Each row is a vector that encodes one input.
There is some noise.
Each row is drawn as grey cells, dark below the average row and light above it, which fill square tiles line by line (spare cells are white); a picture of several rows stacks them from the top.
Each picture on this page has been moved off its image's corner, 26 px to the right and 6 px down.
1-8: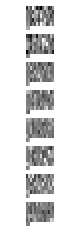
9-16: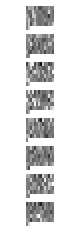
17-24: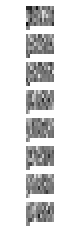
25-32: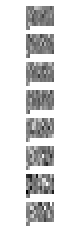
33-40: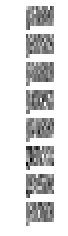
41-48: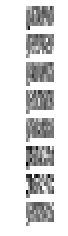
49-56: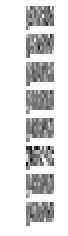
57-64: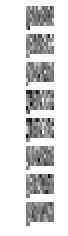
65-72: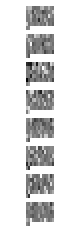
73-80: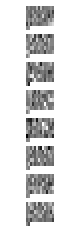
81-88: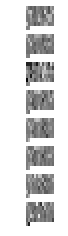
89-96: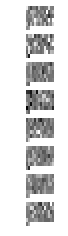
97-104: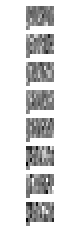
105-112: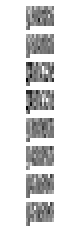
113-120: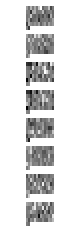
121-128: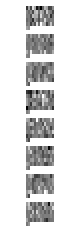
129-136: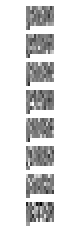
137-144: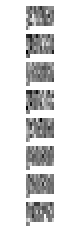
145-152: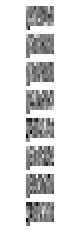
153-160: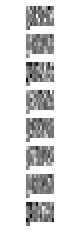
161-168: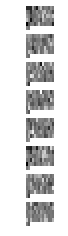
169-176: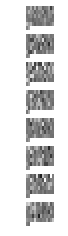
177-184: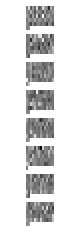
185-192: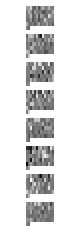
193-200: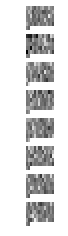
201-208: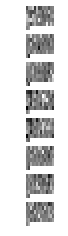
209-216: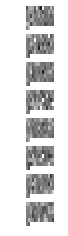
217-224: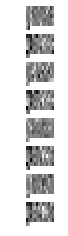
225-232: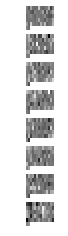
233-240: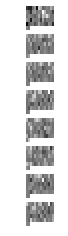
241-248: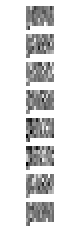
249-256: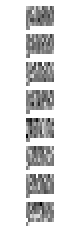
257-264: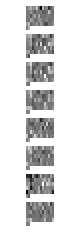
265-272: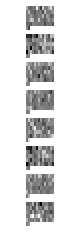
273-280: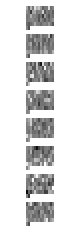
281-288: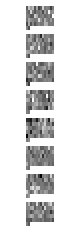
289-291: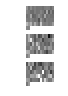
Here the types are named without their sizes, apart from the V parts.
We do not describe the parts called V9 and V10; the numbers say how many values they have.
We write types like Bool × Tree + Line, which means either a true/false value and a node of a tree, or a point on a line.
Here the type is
(Bool × Bool × Bool + V10) × (Circle + V9) + Tree + Unit.
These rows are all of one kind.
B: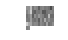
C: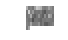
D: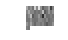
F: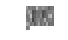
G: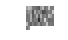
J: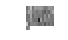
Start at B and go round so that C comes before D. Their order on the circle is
B, J, G, C, F, D.
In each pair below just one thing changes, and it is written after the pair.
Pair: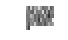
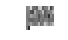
one of the three true/false values
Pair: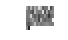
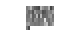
the value of V9
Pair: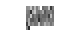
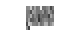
one of the three true/false values
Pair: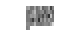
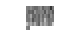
the value of V9
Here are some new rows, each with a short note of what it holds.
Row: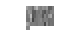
a point on a circle and three true/false values
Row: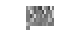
a point on a circle and a value of V10
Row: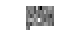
a value of V9 and a value of V10
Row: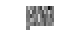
a point on a circle and a value of V10
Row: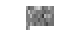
a point on a circle and three true/false values
